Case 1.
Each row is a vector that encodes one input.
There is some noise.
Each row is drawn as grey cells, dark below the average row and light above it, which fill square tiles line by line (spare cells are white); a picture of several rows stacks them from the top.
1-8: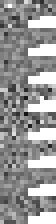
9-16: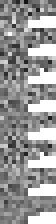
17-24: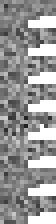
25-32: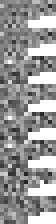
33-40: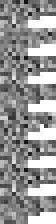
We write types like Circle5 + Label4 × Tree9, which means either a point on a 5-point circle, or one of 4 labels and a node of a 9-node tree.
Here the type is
Tree7.
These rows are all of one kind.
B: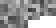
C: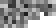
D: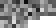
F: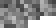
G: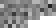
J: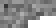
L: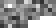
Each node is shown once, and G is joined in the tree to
C and J.
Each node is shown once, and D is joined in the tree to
F.
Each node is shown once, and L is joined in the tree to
B.
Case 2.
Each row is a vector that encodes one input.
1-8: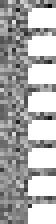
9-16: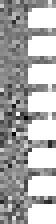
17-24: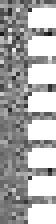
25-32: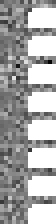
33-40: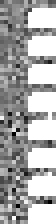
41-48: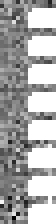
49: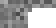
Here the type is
Circle6.
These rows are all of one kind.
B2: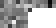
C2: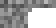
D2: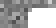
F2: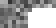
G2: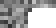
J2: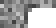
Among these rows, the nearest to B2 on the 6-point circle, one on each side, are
F2 and G2.
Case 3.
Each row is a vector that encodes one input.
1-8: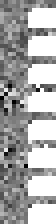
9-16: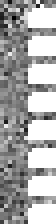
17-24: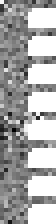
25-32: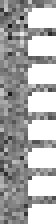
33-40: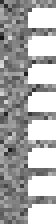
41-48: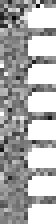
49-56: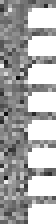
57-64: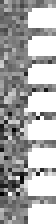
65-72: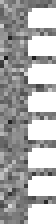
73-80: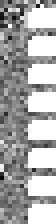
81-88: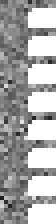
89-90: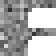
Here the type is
Bool × Bool × Bool × Bool + Unit.
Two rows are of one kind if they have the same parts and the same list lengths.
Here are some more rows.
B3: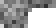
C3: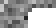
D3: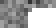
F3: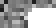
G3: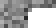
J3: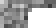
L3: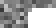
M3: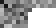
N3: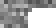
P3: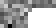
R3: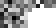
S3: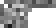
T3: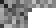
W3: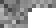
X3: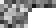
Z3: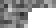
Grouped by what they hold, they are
B3, C3, D3, F3, G3, J3, L3, M3, N3, P3, S3, T3, W3, X3, Z3
R3

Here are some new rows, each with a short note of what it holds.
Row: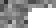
four true/false values
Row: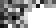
a fixed value
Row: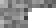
four true/false values
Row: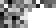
a fixed value
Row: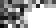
a fixed value
